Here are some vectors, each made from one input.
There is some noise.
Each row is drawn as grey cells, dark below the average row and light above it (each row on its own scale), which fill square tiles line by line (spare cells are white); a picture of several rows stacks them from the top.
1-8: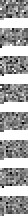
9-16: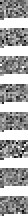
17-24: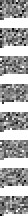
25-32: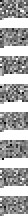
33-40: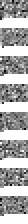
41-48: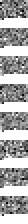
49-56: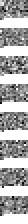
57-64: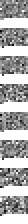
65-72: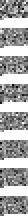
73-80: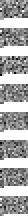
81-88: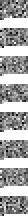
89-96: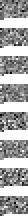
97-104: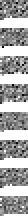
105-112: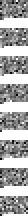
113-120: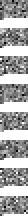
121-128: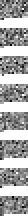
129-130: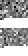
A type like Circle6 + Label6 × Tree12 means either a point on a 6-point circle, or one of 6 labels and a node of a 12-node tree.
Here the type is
Bool × Line5 + Tree10.
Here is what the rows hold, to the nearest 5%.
About 45% of them hold a point on a 5-point line and a true/false value. The rest hold a node of a 10-node tree.
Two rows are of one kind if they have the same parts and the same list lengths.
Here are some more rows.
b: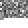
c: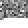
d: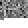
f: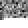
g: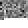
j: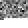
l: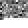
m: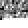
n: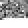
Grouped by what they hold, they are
b, c, f, j, l, m, n
d, g

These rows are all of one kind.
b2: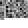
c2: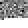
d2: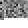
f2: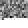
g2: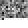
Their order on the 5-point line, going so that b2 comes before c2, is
d2, b2, g2, f2, c2.
